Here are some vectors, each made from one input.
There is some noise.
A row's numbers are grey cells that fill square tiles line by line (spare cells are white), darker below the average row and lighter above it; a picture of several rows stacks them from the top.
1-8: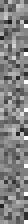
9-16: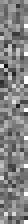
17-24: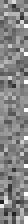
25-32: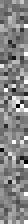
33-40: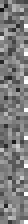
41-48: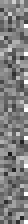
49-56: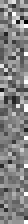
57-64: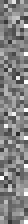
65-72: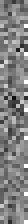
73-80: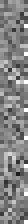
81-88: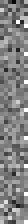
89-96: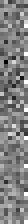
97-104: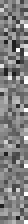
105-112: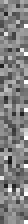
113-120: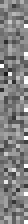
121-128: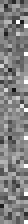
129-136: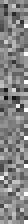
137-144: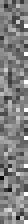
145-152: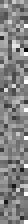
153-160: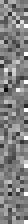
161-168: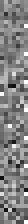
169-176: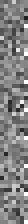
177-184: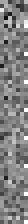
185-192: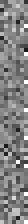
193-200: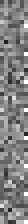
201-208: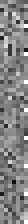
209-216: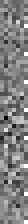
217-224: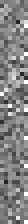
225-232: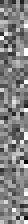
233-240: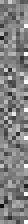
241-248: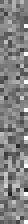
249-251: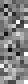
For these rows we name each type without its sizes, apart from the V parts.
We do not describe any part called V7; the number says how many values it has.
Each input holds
a point on a line and a value of V7, together with either a point on a line, or four true/false values.
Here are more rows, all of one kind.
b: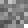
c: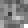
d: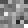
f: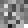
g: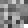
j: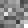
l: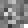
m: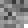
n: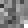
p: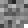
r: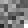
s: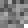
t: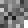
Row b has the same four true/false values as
j and t.
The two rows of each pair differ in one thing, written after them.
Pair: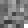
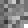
the place on the line
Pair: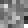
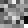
one of the four true/false values
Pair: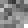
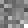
one of the four true/false values
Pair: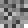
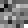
the place on the line
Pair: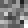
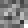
the place on the line
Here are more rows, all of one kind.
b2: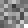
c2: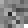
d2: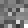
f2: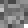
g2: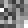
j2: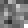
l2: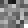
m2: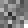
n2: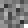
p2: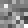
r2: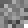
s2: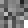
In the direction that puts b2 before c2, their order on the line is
b2, s2, m2, f2, j2, g2, n2, c2, r2, l2, d2, p2.
